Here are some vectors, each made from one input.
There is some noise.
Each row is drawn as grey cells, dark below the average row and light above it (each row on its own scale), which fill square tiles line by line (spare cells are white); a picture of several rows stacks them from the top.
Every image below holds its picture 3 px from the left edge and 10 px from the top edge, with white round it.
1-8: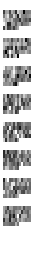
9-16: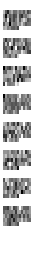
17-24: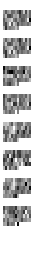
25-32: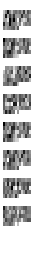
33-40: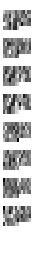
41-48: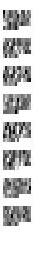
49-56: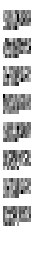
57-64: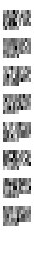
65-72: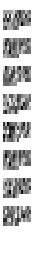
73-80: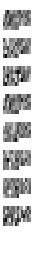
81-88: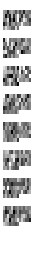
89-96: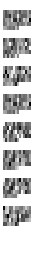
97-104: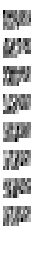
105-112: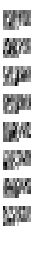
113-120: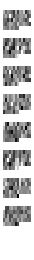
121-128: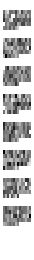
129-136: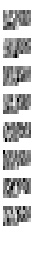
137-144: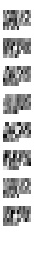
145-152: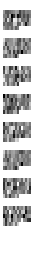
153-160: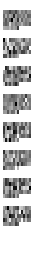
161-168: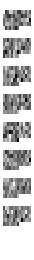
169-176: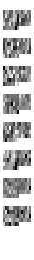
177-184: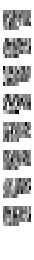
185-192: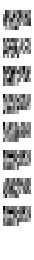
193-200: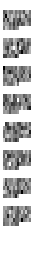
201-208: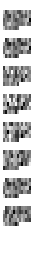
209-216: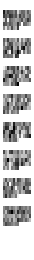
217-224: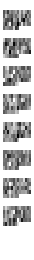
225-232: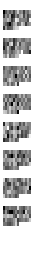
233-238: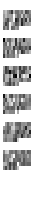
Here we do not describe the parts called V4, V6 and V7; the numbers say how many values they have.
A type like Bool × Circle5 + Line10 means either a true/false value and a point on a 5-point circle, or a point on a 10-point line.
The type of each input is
Bool × Bool × Bool × (List2(Line5) + V4 × V7) × V6.
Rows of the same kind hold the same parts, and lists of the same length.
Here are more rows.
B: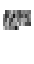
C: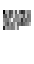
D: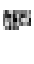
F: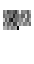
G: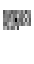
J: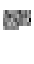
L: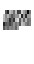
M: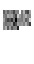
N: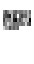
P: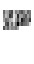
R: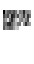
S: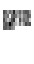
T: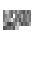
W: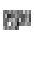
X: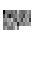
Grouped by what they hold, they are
B, R, S
C, P, T
D, G, J, N, W, X
F, L, M

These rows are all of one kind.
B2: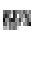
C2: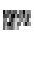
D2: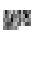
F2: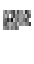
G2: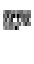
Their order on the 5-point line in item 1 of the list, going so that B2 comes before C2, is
D2, F2, B2, C2, G2.
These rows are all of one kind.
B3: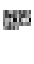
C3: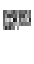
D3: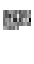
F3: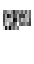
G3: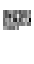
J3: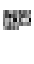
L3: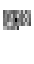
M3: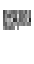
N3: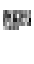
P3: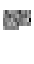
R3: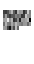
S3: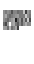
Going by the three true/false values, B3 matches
C3, J3 and R3.
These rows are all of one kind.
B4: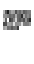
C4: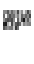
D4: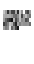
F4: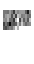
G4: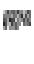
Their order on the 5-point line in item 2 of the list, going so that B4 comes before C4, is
B4, C4, G4, D4, F4.
